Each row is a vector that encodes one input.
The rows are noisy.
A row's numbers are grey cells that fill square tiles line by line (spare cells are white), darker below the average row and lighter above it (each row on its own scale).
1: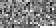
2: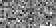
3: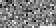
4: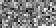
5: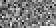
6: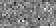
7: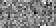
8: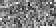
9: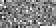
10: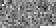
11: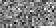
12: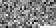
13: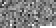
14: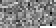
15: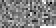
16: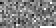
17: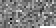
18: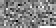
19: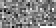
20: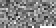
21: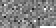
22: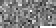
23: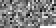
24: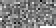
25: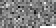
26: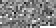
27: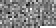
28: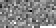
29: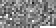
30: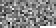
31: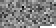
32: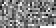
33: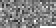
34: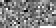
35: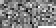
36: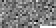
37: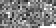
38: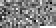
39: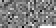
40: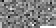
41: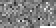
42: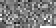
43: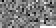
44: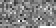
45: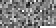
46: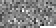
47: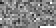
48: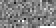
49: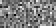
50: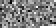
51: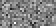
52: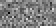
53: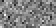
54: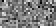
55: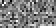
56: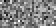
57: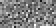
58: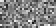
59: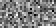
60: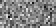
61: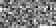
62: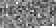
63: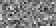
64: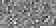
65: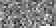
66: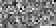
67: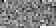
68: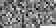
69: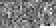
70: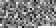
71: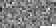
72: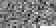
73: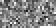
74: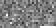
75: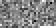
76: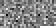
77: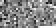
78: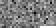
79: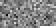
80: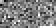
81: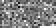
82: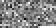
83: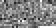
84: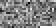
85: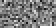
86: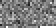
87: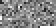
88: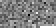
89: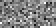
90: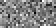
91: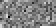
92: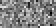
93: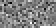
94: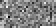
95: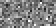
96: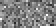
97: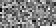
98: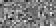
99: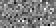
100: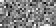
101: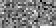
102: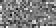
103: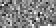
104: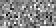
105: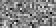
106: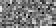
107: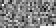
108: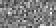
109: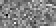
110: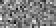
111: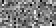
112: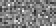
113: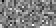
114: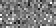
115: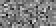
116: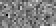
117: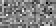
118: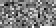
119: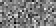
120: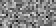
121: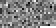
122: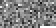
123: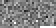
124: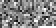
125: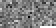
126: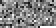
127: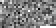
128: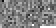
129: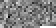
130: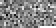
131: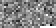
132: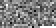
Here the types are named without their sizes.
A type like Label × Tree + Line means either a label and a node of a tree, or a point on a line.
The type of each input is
(Circle + Tree) × Line.
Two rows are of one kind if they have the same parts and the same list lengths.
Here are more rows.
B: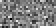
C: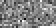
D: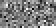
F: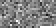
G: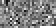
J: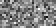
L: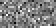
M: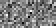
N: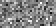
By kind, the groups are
B, D, F, L, M, N
C, G, J

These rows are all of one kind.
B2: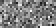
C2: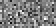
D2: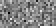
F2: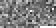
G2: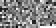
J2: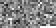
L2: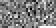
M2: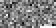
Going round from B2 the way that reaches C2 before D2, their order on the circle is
B2, C2, L2, F2, G2, D2, M2, J2.
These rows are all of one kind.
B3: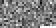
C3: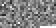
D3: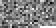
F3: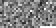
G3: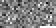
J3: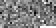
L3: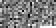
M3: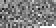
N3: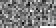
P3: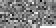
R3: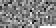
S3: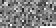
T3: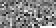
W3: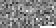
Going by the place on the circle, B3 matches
F3, S3, T3 and W3.
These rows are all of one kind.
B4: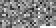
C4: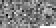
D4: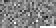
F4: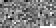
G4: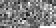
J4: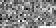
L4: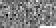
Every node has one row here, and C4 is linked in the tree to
L4.
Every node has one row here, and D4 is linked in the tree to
B4 and F4.
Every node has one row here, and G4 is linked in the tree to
J4.
